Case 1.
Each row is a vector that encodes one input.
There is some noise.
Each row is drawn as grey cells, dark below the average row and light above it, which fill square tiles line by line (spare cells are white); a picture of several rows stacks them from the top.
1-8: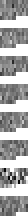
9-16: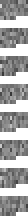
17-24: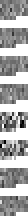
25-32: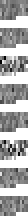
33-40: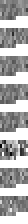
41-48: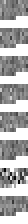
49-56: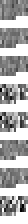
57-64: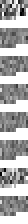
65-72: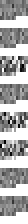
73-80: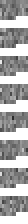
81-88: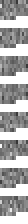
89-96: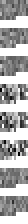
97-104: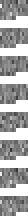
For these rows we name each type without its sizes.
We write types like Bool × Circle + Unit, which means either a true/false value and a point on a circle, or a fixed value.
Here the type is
Bool × (Circle + Unit) + Line.
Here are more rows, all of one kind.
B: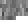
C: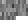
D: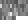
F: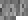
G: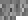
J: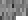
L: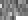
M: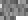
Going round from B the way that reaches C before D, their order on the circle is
B, G, F, C, J, D, L, M.
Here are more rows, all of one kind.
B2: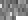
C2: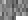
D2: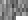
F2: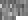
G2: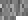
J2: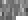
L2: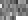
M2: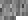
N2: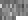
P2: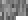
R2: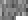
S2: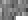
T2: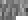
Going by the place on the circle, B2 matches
C2, D2 and L2.
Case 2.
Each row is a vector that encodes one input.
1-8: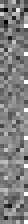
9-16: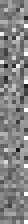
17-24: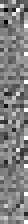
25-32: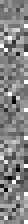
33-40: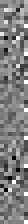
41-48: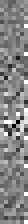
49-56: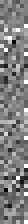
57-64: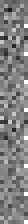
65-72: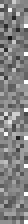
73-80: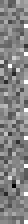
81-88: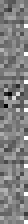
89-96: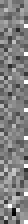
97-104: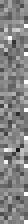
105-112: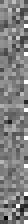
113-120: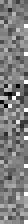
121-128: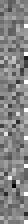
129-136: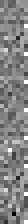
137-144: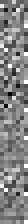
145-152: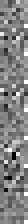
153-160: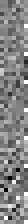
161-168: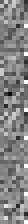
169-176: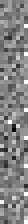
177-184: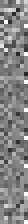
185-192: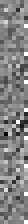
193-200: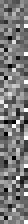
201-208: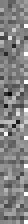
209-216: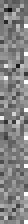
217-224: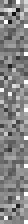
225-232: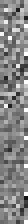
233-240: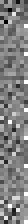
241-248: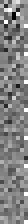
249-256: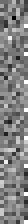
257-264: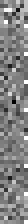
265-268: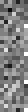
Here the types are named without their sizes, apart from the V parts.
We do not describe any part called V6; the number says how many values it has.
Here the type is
Bool × Line + V6.
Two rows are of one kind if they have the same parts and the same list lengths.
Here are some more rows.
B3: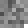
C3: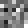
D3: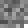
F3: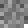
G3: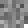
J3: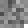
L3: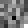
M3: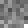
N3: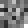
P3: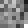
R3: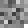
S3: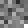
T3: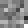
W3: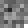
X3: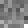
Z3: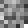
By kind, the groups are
B3, D3, F3, G3, J3, M3, R3, S3, T3, W3, X3
C3, L3, N3, P3, Z3

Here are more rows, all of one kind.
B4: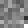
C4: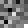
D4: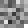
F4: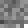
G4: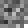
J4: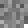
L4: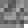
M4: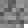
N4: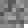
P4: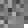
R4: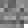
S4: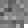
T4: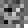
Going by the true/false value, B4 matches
C4, J4 and P4.
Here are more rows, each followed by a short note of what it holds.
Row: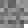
a point on a line and a true/false value
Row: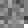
a point on a line and a true/false value
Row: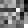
a value of V6
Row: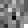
a value of V6
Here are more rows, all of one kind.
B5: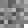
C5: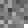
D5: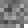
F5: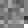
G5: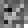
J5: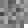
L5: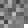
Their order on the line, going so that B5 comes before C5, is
B5, D5, F5, J5, C5, G5, L5.
